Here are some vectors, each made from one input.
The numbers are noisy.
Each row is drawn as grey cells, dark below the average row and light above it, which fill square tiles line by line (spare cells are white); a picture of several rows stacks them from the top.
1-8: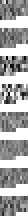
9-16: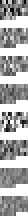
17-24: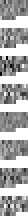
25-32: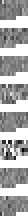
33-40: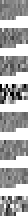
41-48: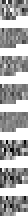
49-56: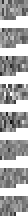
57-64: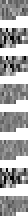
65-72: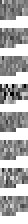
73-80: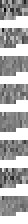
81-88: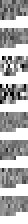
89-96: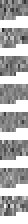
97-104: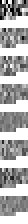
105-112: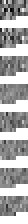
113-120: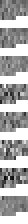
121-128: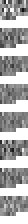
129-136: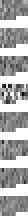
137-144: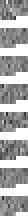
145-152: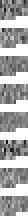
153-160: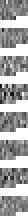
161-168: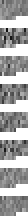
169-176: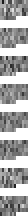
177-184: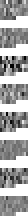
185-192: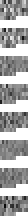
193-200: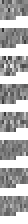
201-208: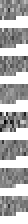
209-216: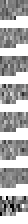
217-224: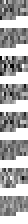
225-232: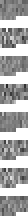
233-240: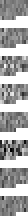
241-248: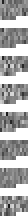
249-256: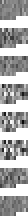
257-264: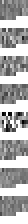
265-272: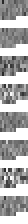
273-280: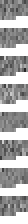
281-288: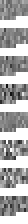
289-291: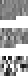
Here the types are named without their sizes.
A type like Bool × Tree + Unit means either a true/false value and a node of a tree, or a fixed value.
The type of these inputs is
Bool × Bool × Bool × (Circle + Line).
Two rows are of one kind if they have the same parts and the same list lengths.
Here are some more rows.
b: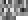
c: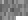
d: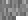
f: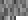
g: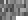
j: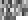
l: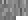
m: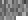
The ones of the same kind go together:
b, c, d, l, m
f, g, j

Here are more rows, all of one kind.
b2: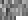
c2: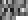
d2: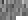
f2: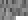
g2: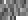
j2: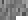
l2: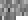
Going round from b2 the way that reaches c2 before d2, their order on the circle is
b2, l2, g2, c2, f2, j2, d2.
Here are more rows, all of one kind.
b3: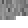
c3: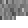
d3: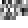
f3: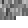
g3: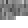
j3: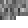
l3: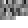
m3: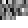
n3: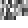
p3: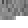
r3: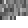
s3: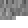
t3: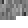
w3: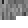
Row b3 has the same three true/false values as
l3, p3 and s3.
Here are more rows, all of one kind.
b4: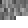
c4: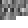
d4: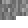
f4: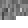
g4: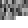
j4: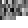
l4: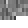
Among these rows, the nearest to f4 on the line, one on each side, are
j4 and l4.
